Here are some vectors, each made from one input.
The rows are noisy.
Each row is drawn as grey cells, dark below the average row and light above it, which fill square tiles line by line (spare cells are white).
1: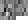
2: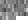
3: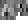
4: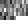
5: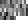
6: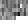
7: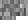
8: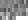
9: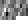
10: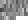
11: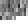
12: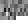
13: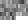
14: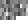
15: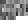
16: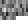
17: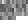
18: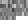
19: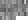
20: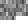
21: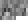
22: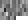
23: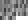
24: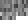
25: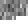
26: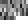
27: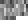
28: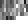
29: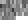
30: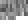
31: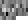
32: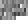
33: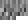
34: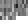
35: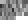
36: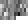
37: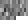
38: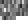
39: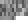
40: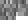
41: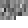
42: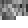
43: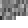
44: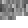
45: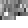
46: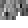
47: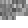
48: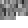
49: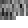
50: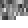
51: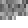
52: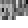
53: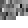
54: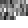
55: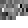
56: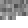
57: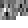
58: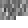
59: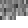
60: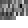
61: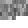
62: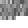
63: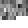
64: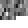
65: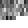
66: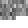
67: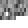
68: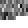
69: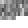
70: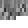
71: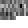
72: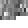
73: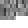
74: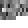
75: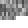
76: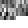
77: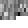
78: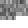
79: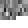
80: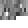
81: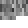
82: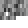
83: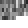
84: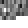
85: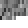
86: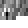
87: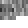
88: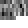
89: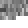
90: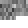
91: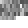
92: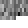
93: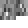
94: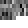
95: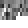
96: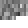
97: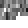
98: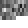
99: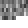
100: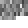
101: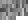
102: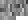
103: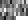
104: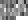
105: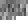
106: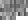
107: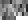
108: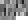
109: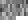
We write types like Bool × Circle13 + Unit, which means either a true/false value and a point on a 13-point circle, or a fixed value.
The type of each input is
(Label8 + Line7) × Tree7.
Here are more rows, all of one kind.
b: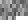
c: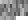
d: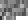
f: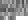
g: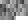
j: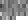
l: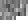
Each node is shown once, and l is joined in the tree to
j.
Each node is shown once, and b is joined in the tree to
c.
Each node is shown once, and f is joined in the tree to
c, g and j.
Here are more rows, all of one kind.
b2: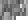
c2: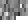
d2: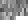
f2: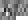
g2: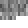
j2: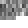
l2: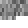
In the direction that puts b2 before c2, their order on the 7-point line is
l2, j2, d2, g2, b2, c2, f2.
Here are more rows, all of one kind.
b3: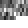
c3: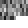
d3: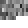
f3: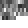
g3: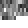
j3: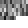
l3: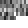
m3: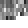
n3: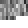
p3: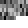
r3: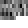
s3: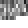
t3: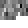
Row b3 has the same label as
c3, j3, l3 and p3.
